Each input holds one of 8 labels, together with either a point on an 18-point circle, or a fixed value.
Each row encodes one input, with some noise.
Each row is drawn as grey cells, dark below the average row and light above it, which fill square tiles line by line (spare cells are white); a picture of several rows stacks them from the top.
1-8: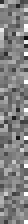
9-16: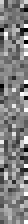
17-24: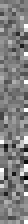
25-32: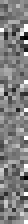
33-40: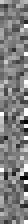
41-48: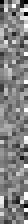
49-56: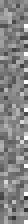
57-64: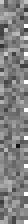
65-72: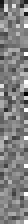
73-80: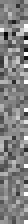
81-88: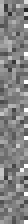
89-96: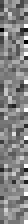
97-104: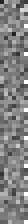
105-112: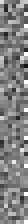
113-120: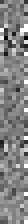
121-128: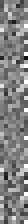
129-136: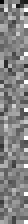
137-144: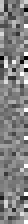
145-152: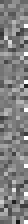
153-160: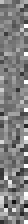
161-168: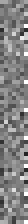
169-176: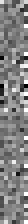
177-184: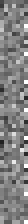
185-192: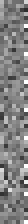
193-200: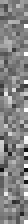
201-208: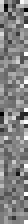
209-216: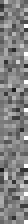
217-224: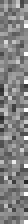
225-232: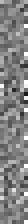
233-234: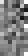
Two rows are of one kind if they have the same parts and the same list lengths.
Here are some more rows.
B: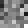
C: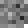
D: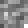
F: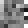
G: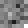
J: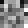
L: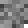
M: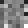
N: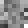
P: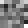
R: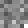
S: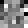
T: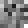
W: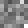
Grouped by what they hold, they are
B, C, F, G, L, N, P, R, W
D, J, M, S, T

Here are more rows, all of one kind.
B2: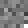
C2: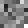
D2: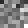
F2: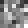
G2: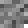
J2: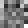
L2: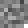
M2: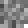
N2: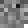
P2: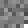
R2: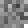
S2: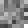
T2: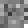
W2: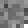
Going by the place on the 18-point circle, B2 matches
J2, N2 and P2.
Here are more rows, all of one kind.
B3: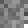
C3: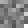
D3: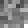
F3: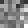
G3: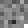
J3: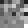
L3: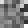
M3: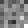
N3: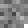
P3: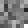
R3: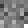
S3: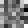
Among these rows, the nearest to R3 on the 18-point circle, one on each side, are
B3 and L3.
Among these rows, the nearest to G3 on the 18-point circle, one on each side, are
M3 and S3.
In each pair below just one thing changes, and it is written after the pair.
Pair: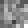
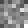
the place on the 18-point circle
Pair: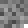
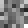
the place on the 18-point circle
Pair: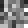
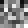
the label
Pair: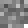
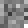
the place on the 18-point circle
